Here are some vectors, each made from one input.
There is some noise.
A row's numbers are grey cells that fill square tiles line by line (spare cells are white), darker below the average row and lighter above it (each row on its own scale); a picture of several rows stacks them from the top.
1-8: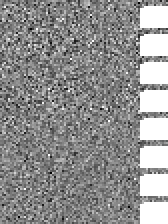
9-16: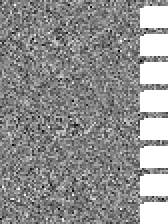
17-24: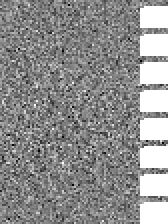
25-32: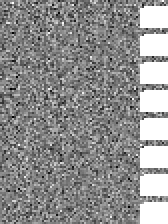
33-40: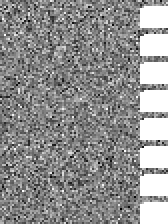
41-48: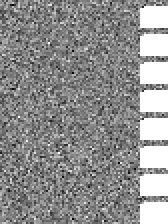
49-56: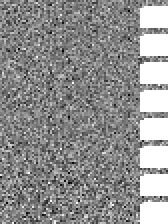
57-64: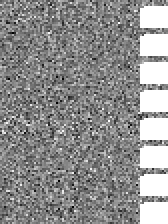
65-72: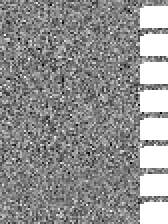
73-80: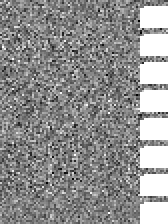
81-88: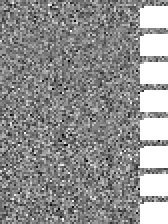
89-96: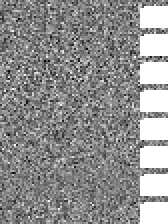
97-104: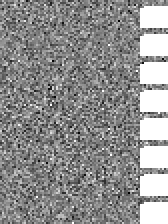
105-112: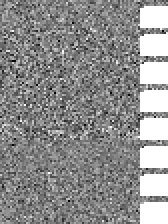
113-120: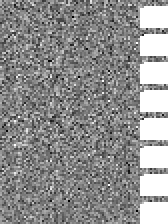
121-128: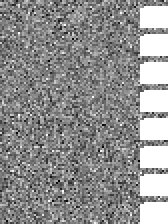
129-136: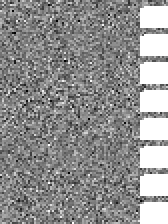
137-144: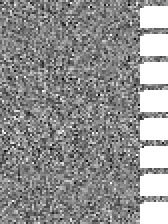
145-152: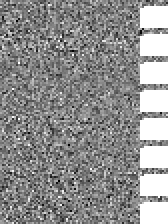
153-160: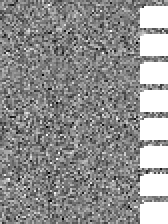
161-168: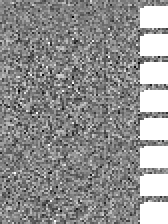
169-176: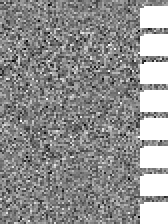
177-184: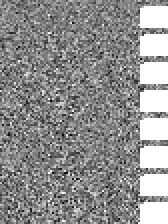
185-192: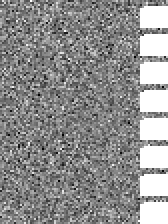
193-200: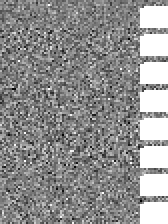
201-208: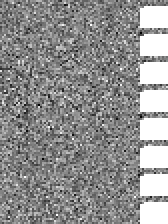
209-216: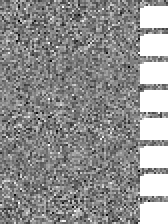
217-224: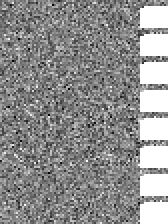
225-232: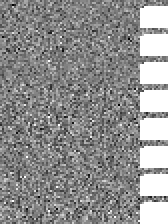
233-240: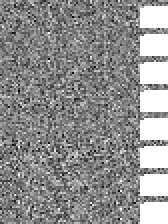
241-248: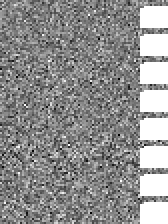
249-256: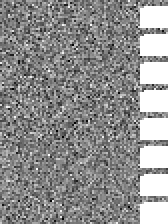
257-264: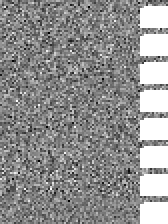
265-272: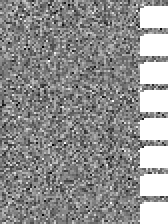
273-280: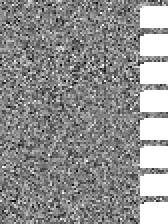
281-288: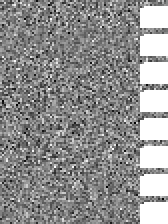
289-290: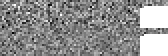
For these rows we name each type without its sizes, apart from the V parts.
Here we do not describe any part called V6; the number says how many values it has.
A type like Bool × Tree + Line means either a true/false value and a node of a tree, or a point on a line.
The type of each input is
Bool × (Tree + V6) + List(Line).
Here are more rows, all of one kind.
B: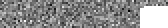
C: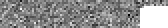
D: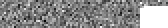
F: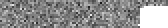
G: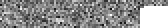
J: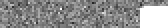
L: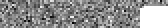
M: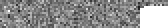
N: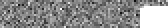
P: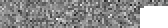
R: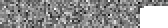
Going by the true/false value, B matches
D and N.
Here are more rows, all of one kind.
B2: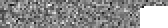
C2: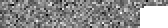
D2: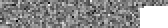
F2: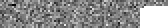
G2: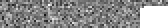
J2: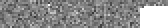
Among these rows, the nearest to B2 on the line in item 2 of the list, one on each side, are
F2 and J2.
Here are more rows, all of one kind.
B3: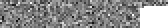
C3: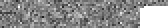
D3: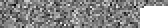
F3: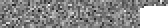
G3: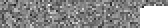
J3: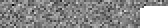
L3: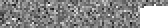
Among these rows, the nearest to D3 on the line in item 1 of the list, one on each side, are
G3 and J3.
